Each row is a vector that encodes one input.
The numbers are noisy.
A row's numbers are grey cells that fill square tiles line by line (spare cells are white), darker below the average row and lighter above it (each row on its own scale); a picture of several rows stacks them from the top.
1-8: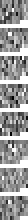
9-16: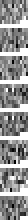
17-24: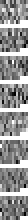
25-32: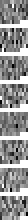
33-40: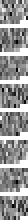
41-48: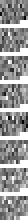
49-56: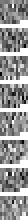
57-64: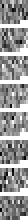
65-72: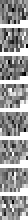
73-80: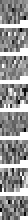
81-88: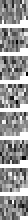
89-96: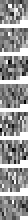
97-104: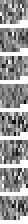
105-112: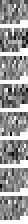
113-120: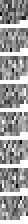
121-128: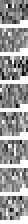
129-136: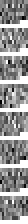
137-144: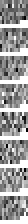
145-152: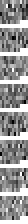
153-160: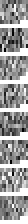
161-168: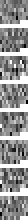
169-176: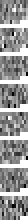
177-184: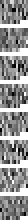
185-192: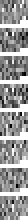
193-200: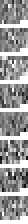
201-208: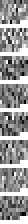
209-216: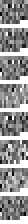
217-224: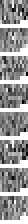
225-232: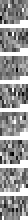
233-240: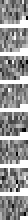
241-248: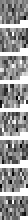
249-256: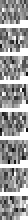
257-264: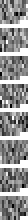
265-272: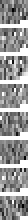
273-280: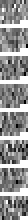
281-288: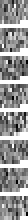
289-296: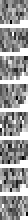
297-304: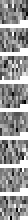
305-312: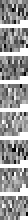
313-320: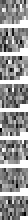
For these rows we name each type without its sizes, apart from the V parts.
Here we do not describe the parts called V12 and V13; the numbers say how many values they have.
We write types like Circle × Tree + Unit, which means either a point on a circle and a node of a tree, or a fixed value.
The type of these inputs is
List(Line) + V12 × V13.
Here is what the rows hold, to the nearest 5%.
About 60% of them hold a value of V12 and a value of V13. The rest are lists of points on a line.
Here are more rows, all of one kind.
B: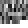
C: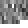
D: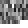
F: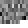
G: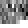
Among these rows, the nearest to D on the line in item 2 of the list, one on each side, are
B and C.
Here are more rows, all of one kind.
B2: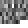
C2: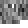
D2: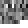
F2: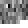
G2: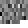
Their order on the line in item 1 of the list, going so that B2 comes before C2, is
G2, B2, D2, F2, C2.
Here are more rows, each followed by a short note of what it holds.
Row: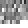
a value of V12 and a value of V13
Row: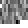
the empty list
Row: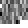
the empty list
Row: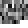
a list of two items
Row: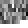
a list of two items
